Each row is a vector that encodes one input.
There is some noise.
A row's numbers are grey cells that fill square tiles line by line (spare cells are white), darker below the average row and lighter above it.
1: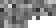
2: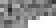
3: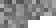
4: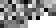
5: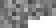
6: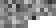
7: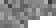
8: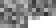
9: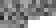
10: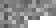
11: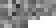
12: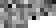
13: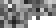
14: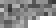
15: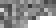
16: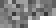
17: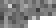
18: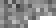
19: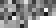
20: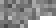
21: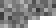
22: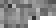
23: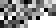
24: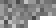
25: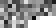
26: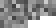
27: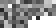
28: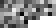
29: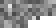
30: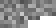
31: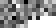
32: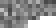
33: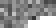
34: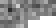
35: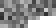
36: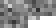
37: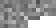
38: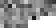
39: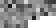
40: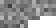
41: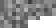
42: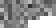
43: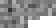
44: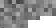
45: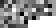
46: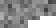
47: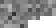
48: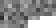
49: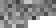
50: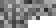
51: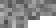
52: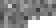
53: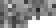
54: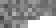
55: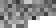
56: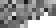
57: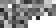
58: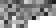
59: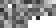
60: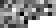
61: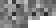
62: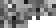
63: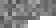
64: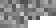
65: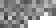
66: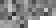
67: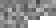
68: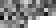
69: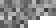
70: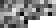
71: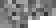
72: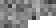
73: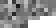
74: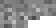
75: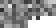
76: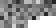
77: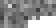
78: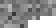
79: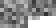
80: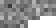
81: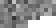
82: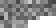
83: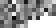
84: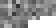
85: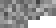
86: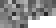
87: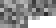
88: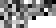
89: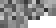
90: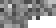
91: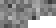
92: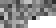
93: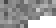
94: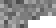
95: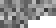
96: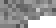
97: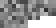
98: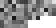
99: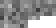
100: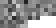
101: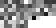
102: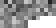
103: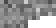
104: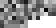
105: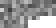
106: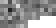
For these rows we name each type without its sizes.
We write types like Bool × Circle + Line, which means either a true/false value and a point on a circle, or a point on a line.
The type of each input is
List(Line).
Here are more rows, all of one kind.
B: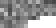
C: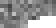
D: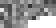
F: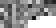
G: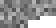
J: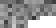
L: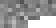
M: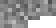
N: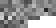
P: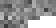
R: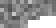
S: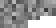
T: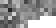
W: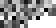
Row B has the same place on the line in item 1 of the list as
C, D, F and R.
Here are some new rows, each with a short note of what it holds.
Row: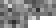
a list of one item
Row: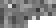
a list of one item
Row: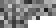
a list of one item
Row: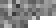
a list of one item
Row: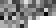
a list of one item
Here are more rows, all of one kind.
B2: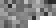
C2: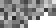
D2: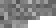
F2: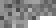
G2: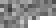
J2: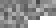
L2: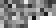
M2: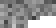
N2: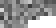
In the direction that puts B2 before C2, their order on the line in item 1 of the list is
L2, B2, C2, J2, M2, F2, D2, N2, G2.
